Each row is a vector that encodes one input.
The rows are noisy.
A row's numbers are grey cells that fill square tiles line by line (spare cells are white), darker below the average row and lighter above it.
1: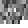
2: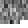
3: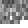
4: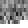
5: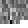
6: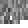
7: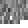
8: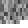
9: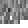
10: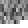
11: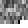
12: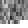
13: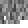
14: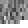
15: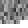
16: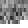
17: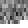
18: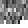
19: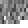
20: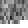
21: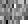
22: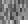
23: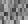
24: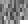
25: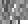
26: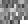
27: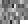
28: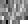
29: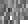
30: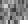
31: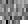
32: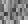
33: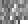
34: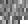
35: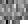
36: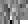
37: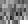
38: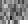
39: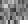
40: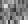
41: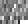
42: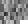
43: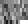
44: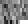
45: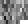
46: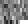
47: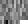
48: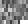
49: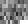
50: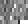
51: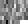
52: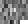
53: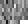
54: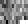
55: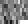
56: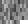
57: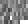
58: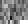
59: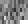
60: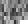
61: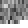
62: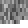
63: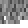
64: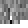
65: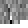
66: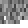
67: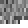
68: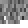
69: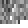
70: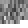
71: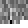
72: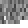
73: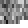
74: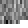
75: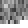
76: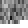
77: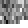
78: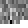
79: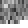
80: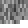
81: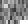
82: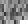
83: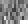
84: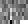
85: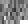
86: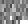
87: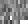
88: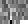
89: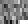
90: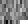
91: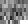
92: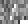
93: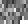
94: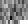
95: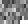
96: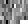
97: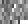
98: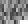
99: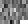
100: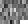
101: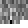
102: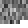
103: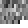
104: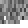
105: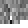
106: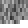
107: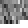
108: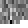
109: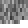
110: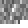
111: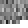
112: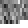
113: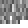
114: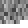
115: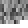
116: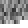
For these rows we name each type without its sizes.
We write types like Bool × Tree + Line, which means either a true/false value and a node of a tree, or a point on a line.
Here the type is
Line × (Line × Line + Unit) + Tree.
